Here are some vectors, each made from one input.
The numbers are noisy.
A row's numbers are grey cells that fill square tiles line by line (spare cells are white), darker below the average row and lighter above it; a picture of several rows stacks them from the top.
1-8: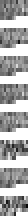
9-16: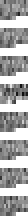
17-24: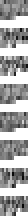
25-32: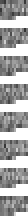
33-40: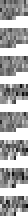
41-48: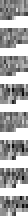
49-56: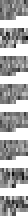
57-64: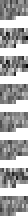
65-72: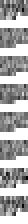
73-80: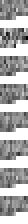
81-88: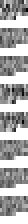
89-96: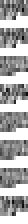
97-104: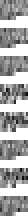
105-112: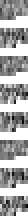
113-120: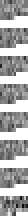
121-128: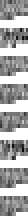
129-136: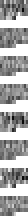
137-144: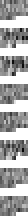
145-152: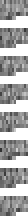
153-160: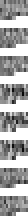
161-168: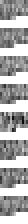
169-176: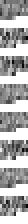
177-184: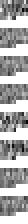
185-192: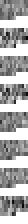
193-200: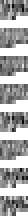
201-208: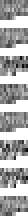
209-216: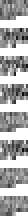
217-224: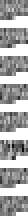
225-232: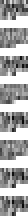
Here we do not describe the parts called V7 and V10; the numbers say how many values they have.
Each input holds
either a point on each of two 9-point circles and a value of V10, or a value of V7.
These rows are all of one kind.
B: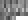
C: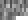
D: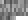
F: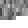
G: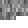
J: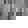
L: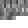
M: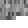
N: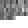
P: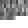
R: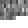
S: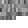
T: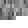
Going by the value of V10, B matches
L, N, P and R.
